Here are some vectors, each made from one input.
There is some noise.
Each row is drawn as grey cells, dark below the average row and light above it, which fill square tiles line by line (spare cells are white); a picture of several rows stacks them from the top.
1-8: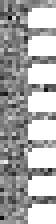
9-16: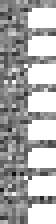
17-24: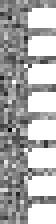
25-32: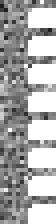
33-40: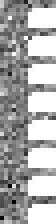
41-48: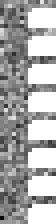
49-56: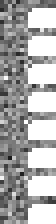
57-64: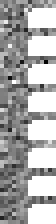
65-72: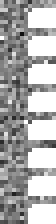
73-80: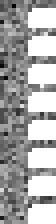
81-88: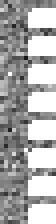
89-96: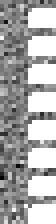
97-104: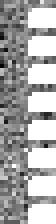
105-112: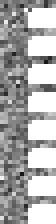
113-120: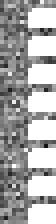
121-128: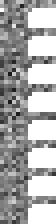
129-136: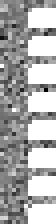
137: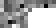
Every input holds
a node of a 12-node tree, together with either a node of a 10-node tree, or a node of a 12-node tree.
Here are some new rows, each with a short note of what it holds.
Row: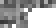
a node of each of two 12-node trees
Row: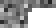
a node of each of two 12-node trees
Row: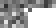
a node of each of two 12-node trees
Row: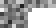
a node of a 10-node tree and a node of a 12-node tree
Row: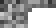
a node of each of two 12-node trees
